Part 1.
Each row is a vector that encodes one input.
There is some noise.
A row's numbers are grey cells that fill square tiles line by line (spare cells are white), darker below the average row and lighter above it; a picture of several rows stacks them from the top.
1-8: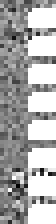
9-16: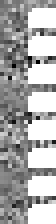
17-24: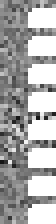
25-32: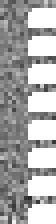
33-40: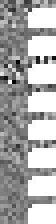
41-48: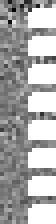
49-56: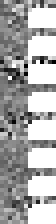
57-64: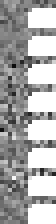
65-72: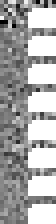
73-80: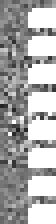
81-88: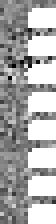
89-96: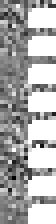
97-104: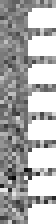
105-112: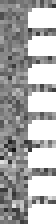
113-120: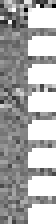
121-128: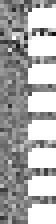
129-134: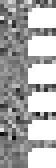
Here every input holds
a point on a 7-point line, together with either a point on a 7-point line, or three true/false values.
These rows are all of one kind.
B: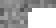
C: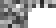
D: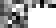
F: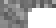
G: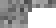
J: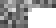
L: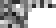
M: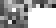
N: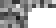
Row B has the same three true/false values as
D and M.
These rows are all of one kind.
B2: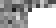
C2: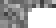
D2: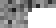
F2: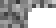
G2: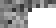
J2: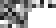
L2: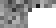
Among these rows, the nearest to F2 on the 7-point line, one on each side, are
B2 and G2.
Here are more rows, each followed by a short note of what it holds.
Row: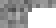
a point on a 7-point line and three true/false values
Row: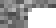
a point on a 7-point line and three true/false values
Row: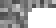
a point on a 7-point line and three true/false values
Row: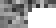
a point on each of two 7-point lines
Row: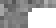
a point on each of two 7-point lines
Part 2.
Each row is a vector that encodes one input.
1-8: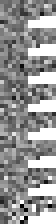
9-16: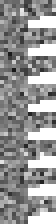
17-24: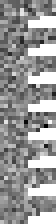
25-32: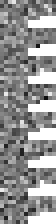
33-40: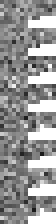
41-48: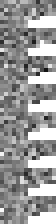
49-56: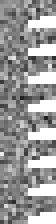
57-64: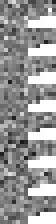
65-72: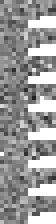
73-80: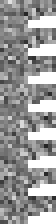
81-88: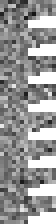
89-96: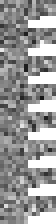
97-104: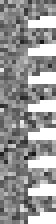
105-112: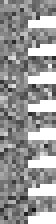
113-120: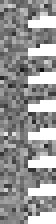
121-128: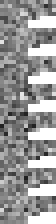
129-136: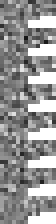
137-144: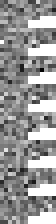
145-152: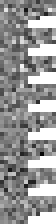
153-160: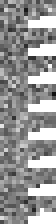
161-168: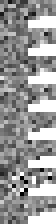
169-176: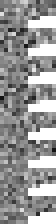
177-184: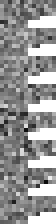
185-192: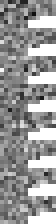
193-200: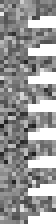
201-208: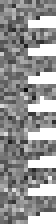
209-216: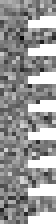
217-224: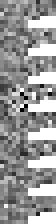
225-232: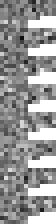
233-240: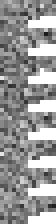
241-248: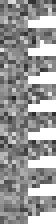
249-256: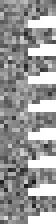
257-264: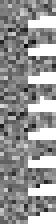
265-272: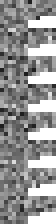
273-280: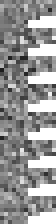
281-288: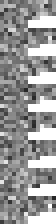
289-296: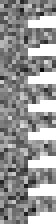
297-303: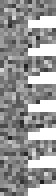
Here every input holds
a list of up to three points on a 5-point line.
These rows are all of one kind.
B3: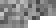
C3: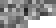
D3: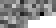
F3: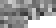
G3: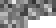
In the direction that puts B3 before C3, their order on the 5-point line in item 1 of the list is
D3, F3, B3, C3, G3.
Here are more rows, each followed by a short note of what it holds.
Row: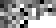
the empty list
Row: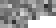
a list of one item
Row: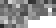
a list of two items
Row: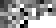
the empty list
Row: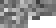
a list of three items
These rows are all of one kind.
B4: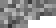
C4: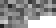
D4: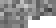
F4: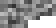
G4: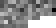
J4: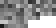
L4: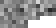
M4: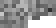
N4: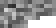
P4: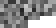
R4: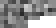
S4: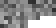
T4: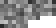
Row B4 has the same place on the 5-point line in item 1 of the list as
F4 and N4.
